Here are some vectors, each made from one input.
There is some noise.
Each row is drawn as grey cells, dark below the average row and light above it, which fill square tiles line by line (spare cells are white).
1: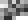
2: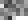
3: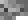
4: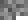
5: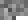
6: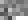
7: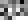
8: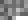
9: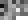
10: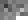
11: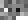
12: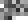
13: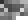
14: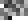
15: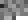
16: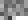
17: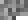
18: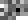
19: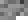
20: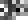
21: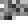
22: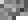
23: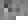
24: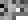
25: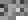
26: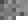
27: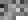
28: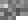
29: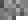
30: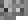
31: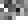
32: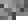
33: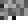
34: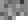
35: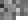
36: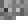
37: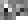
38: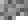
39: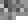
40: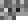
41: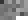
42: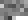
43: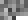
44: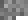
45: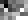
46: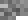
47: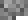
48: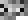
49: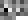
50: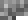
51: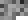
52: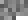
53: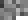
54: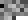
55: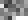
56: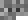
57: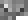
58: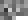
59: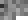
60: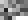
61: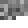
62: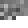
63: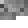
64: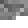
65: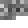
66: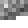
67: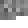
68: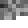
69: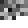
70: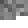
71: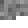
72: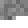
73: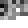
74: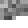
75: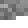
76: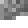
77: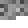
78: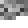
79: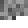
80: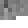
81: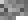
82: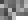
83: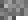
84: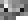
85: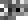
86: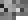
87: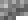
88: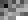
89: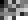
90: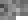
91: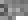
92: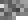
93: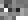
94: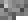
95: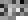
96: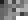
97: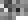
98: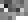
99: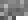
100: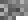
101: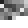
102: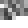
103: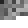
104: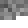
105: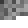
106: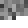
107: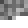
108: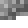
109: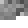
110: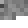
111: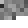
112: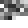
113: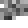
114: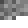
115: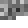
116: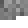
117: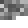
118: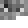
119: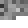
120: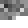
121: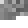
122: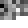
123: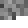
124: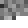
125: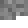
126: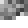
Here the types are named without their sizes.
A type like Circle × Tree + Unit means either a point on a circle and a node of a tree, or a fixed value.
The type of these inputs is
Line.
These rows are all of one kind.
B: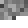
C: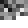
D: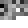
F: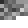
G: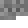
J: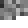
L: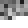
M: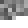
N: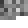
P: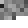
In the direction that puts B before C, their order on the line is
L, D, B, P, G, C, J, N, M, F.
